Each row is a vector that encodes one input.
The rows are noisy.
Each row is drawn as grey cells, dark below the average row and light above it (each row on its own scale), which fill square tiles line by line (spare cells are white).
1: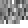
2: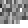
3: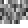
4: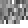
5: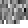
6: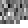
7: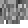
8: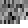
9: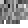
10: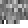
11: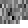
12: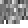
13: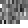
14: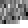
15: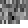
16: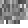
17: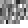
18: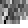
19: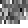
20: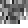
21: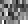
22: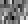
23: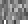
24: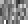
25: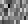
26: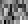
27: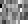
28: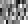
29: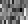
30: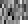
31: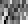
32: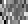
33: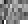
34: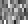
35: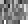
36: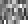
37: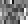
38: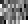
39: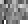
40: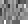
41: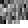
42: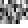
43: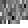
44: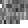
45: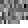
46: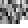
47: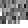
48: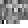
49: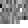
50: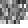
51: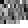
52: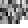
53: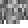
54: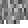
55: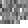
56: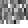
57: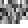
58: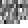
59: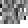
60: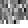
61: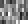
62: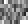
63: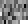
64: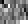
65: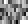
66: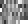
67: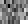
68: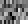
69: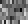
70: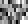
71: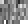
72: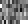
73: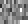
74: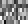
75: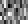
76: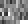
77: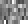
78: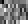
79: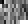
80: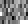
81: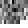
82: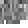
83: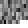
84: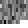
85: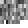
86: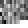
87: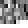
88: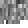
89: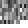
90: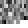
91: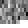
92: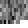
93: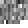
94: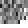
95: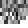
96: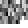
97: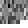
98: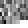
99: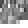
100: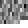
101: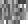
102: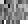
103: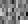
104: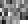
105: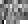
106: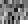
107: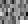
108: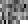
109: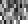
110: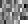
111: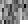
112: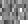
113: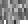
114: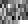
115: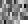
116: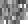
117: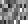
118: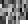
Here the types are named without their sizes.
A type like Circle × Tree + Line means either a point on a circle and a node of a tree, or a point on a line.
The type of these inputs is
List(Line).
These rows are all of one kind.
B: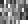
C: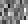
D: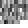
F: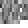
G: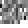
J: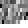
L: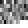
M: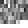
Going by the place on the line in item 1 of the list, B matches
J and M.
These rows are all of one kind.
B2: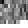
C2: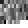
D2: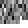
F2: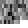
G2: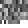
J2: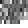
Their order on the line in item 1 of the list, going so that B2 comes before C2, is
B2, C2, D2, F2, G2, J2.
